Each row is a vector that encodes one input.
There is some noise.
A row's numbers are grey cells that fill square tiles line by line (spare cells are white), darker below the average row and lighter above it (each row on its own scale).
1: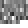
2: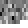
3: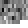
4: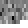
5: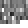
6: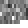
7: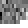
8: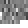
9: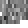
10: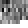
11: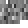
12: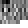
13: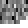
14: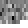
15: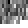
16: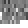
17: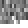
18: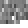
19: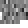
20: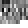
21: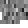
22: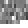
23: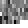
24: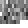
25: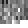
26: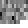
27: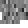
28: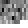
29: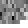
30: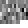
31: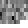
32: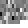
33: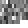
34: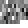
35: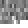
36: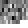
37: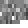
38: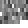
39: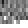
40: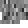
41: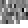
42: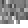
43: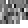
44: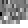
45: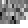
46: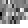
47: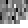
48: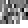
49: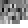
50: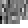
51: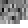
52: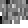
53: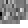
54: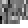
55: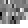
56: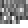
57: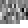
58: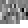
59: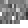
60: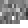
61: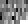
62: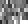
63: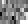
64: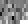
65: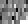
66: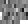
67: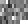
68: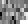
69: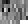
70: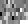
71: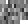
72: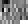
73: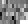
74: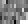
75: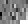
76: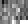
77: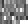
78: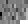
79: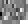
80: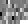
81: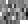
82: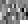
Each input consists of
a point on a 5-point line, together with either a fixed value, or three true/false values.
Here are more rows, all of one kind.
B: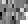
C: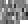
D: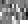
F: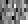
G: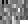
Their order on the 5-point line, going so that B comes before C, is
B, F, G, D, C.
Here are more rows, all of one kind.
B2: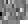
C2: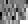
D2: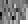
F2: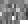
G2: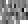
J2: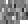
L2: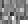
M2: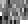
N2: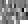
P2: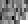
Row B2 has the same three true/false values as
J2 and L2.
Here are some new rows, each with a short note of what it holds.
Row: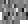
a point on a 5-point line
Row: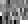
a point on a 5-point line and three true/false values
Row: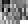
a point on a 5-point line
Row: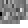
a point on a 5-point line and three true/false values
